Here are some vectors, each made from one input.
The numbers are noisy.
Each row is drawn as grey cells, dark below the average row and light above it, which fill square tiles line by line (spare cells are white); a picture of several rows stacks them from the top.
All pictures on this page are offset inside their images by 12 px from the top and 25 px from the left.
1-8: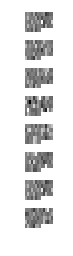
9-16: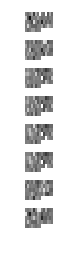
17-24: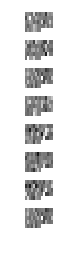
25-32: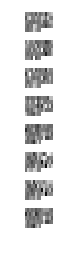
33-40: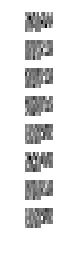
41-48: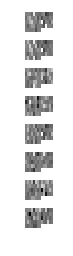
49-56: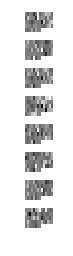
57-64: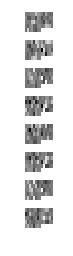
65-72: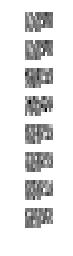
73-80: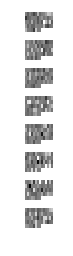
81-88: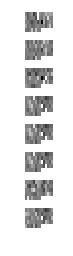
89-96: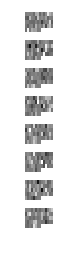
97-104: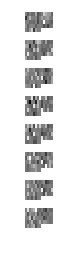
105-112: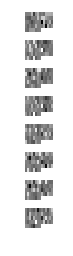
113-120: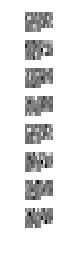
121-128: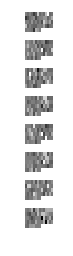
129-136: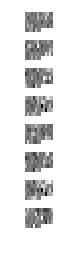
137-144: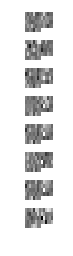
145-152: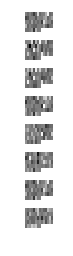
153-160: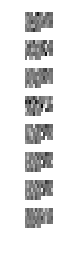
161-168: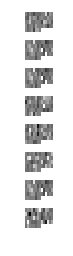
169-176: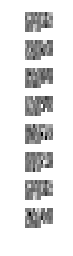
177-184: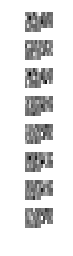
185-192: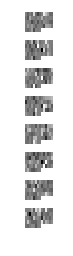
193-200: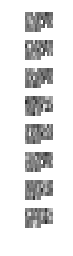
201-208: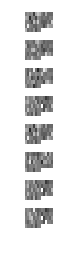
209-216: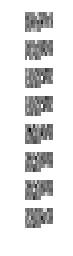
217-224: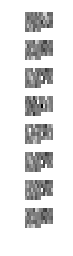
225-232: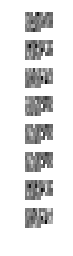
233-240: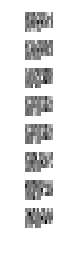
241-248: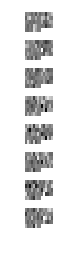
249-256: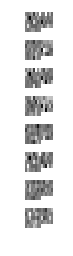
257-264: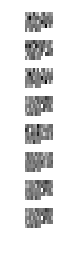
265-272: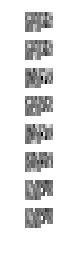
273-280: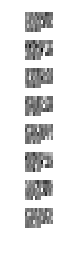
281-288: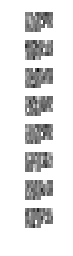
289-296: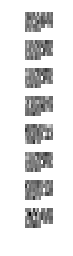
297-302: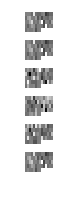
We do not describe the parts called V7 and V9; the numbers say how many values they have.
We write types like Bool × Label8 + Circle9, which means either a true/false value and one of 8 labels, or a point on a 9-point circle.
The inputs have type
Bool × Bool × Bool × (Line6 + V9) + Circle11 × V7.
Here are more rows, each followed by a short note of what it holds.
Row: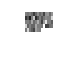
a point on an 11-point circle and a value of V7
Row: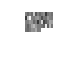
a point on a 6-point line and three true/false values
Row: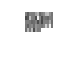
three true/false values and a value of V9
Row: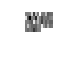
three true/false values and a value of V9
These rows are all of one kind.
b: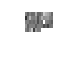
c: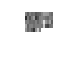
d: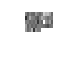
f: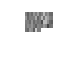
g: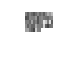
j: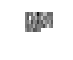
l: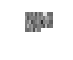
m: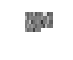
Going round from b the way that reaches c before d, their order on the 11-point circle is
b, f, l, m, j, g, c, d.
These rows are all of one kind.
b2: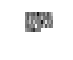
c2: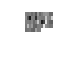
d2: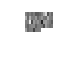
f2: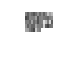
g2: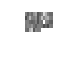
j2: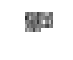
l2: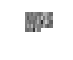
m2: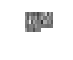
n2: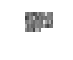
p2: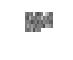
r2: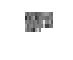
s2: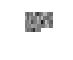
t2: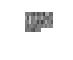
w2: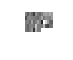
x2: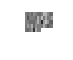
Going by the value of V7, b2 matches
l2, s2, w2 and x2.
